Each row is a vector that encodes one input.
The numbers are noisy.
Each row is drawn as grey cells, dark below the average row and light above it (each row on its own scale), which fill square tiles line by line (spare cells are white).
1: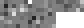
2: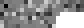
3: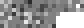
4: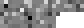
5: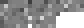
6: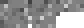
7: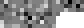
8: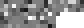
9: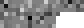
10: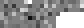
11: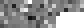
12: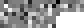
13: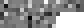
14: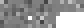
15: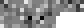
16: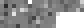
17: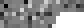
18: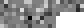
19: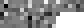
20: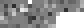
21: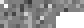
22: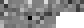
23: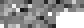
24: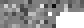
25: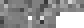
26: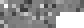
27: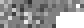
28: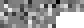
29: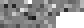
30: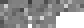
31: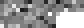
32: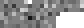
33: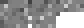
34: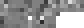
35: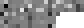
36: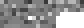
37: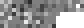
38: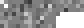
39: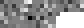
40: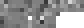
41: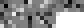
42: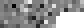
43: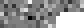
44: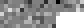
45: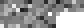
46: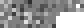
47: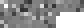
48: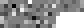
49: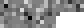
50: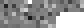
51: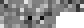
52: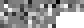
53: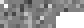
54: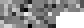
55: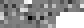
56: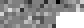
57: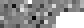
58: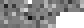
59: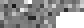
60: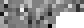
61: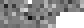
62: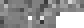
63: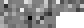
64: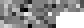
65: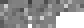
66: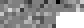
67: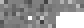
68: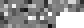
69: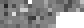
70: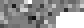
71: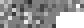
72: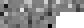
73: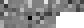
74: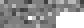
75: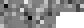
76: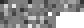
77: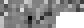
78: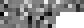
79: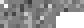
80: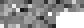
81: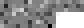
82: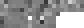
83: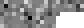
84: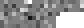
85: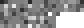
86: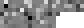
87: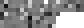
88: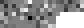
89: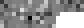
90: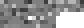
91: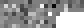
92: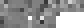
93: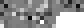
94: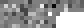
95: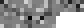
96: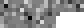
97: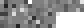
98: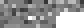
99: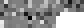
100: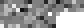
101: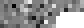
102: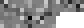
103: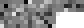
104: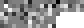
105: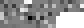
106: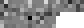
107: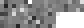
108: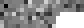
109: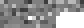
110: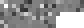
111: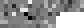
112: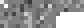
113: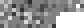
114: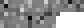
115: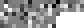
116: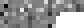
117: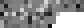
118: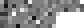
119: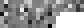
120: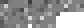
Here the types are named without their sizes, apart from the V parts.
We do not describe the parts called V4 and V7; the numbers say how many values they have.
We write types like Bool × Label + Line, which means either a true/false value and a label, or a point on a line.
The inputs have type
Bool × (Line × Line × V4 + V7).
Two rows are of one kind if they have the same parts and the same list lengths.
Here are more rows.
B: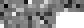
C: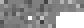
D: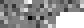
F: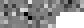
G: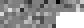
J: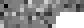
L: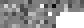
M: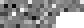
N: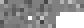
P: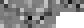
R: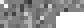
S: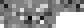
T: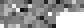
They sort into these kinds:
B, D, F, J, M, P, S
C, G, L, N, R, T

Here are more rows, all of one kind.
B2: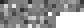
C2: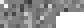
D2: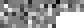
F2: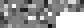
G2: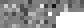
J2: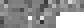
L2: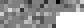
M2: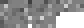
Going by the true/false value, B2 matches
F2 and G2.
